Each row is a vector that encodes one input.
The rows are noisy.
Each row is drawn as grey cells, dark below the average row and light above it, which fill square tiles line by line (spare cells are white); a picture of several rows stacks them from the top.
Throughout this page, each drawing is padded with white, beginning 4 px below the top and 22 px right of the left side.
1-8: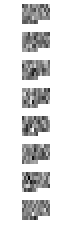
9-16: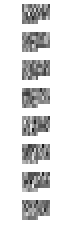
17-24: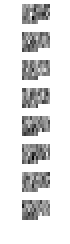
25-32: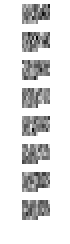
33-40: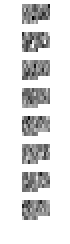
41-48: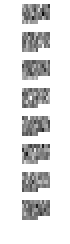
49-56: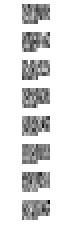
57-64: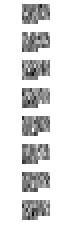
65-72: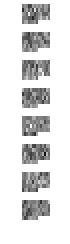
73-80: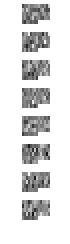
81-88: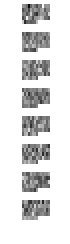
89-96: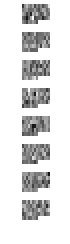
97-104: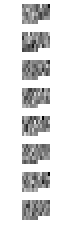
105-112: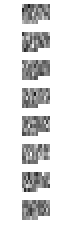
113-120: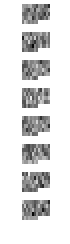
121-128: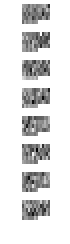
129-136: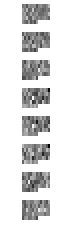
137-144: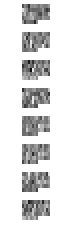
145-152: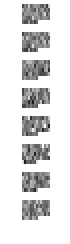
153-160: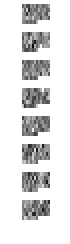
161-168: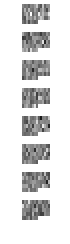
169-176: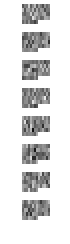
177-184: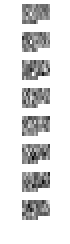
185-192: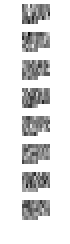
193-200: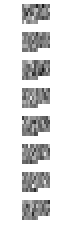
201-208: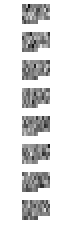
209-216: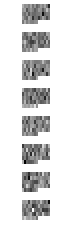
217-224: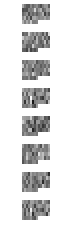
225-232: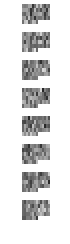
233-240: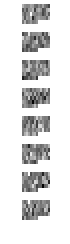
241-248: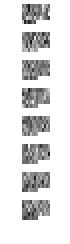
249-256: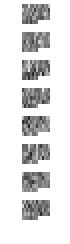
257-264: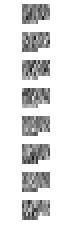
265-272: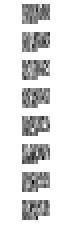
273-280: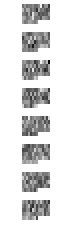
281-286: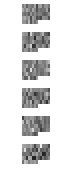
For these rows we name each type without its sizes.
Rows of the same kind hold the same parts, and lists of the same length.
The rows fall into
2 kinds.
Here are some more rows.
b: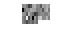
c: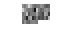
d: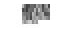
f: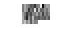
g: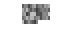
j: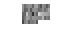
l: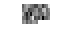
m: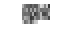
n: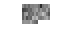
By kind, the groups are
b, d, f, j, m, n
c, g, l

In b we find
a label and a node of each of two trees.
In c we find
a label and a node of each of three trees.
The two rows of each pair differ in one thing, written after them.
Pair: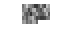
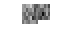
the label
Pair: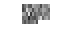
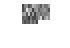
the node of one of the three trees
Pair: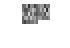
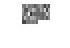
the node of one of the three trees
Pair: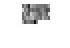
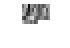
the label
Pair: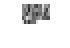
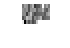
the node of one of the three trees
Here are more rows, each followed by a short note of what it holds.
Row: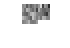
a label and a node of each of two trees
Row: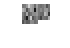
a label and a node of each of three trees
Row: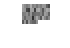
a label and a node of each of two trees
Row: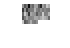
a label and a node of each of two trees
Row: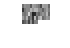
a label and a node of each of two trees
